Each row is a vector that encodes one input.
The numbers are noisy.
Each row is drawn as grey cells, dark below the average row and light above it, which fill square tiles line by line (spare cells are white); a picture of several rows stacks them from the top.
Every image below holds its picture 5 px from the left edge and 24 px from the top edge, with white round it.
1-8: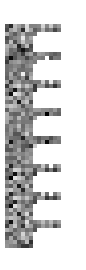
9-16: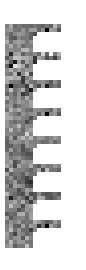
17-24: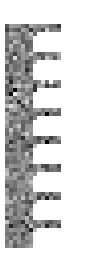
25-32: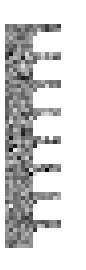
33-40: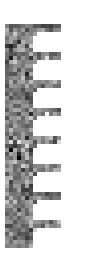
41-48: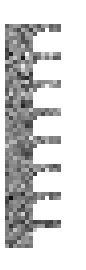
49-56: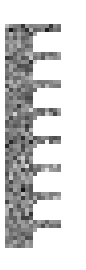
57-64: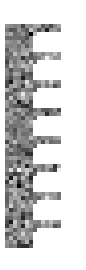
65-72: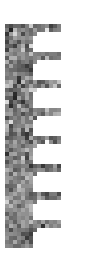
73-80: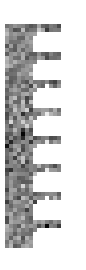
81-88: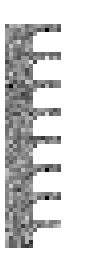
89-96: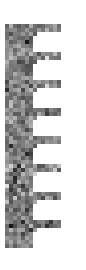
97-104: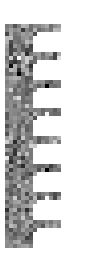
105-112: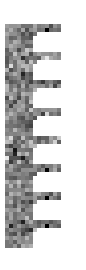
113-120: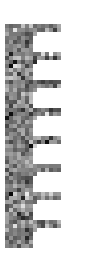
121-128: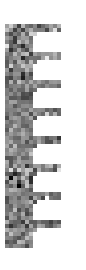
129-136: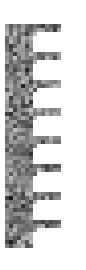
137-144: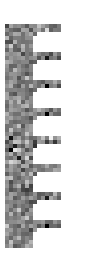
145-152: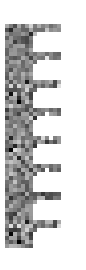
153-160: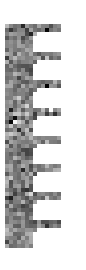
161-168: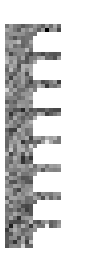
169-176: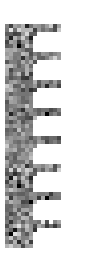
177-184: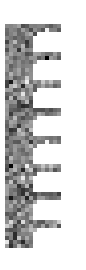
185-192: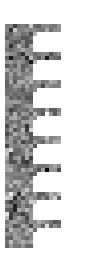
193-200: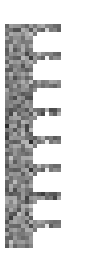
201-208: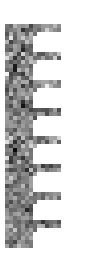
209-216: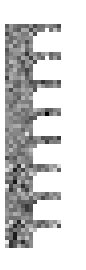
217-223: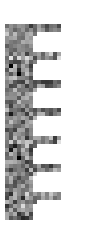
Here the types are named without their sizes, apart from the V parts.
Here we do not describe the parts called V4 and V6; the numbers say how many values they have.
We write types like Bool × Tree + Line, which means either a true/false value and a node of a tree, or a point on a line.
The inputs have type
(Label + Line) × V4 + V6.
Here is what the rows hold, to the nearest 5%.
About 70% of them hold a value of V4, together with either a label, or a point on a line. The rest hold a value of V6.
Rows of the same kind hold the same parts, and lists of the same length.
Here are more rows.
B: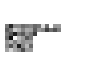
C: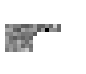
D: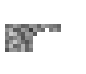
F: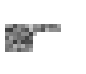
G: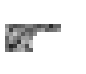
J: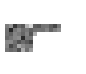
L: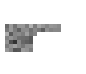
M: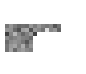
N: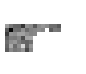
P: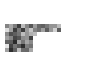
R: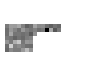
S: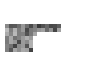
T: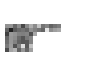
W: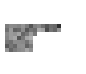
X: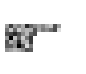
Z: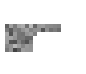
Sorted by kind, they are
B, P, X
C, D, L, M, R, W, Z
F, G, J, N, S, T

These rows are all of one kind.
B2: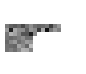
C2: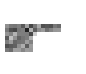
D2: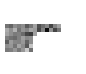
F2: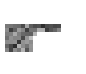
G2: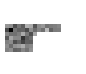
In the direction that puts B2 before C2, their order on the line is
D2, B2, F2, G2, C2.
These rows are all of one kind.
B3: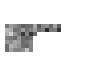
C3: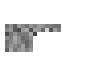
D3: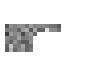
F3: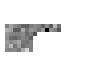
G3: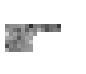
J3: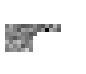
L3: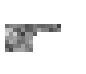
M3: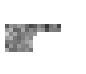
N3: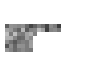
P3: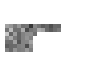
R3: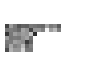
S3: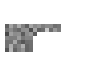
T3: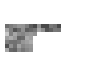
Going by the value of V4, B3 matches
F3 and J3.
